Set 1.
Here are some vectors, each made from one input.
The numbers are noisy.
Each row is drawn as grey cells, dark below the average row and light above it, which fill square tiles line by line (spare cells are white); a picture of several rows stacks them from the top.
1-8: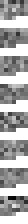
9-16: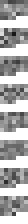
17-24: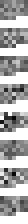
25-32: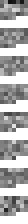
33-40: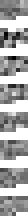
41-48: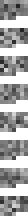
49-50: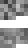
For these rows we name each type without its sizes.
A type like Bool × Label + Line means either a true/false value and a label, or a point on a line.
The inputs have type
Bool × Bool × Bool + Line.
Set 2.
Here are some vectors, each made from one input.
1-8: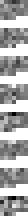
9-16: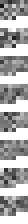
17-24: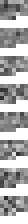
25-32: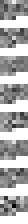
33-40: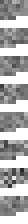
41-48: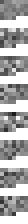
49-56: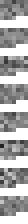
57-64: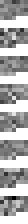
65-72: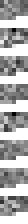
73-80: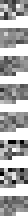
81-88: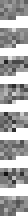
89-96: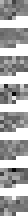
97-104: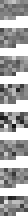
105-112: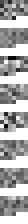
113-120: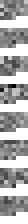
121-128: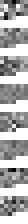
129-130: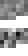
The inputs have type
(Bool × Bool × Bool × Bool + Unit) × Line8.
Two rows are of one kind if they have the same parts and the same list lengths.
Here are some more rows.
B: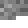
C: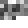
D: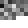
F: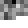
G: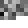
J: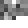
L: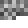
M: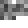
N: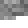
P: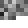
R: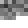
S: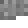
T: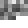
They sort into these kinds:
B, D, F, G, M, P, R, S, T
C, J, L, N

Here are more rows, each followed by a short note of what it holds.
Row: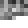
a point on an 8-point line and four true/false values
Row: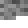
a point on an 8-point line and four true/false values
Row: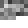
a point on an 8-point line
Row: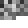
a point on an 8-point line
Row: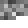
a point on an 8-point line and four true/false values
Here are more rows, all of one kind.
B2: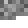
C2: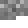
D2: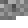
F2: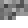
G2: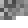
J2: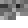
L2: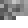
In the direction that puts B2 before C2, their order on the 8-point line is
L2, F2, B2, D2, C2, G2, J2.
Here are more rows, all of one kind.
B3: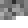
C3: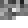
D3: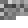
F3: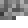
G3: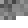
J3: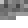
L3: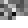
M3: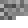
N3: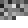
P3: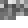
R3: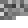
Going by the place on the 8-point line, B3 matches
F3, J3 and N3.
